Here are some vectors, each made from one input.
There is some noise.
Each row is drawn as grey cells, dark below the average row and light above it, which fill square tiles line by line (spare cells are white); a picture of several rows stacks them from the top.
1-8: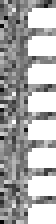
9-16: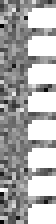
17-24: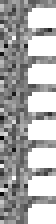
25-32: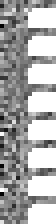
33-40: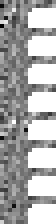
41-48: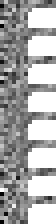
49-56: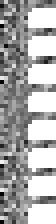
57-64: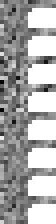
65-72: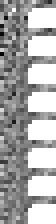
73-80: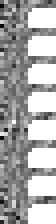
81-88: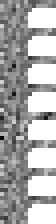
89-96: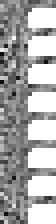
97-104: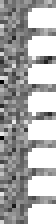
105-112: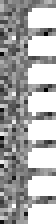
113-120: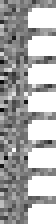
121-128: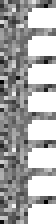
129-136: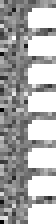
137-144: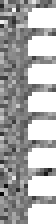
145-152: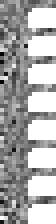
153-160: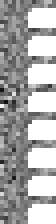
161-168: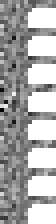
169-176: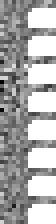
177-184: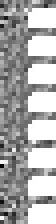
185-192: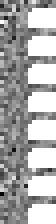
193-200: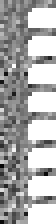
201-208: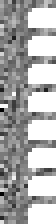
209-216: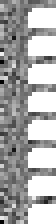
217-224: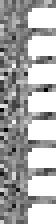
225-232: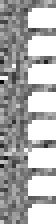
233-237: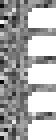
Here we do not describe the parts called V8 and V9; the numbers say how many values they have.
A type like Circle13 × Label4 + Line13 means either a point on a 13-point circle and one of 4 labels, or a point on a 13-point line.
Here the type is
Line5 × List2(Line6) + V8 × V9.
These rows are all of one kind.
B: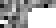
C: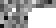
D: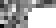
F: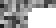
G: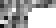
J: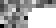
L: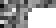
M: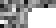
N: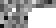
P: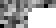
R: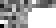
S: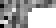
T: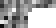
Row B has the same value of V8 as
M and R.
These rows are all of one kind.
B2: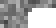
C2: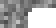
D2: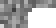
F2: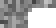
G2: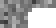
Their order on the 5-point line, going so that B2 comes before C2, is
B2, D2, C2, G2, F2.
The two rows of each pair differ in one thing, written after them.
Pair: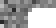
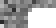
the place on the 5-point line
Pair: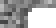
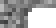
the place on the 5-point line
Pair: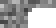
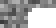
the place on the 6-point line in item 1 of the list
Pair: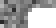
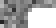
the place on the 5-point line
